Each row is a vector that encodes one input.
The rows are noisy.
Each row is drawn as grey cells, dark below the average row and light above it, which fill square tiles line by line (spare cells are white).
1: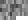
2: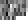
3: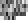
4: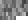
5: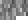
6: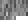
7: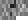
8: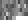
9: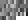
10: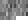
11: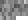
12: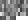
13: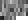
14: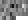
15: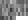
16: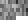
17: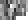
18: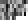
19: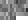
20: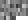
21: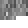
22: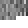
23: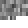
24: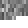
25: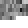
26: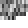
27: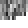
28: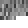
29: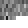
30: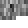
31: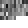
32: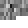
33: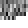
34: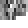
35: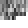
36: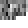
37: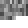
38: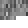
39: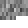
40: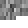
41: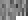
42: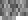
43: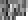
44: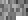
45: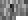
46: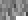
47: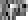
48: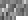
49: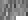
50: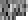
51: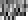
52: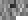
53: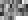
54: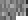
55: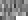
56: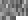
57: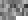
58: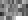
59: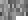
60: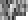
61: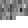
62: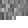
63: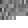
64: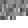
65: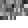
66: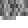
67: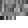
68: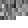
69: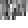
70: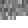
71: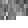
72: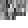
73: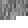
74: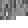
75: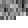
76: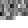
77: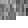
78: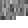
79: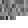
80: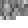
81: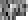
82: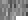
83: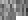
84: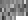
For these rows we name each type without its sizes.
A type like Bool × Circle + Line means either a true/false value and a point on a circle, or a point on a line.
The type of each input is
Label × Label + Line.
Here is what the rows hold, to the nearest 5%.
About 80% of them hold two labels. The rest hold a point on a line.
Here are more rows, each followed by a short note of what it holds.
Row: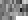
two labels
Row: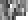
a point on a line
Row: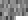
two labels
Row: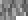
two labels
